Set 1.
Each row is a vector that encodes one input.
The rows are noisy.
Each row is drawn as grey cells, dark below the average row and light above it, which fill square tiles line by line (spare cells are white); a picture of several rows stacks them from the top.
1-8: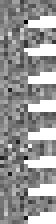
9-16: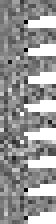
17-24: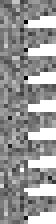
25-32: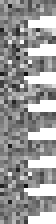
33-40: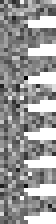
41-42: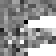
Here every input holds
either a point on a 5-point line, or a point on a 6-point line.
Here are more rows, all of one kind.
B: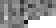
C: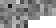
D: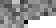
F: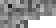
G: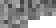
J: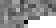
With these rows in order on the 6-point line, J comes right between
B and D.
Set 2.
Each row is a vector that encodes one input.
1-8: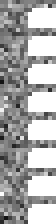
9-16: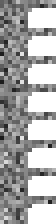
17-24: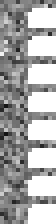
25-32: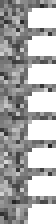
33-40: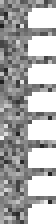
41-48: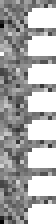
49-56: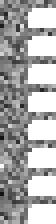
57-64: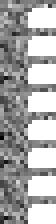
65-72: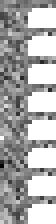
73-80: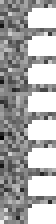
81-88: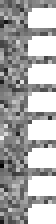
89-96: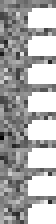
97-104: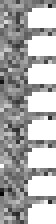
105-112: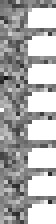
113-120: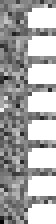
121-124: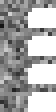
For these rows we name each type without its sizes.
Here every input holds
either a point on a line, or a node of a tree.
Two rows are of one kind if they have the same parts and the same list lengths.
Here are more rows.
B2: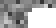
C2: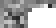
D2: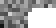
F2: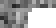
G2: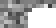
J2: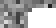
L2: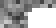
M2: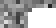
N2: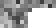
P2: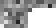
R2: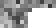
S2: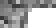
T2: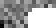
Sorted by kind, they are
B2, C2, G2, J2, L2, M2, N2, P2, R2
D2, F2, S2, T2

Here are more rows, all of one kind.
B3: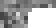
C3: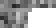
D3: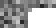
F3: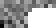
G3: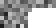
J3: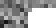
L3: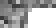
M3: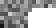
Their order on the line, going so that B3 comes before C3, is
B3, C3, L3, D3, J3, F3, M3, G3.
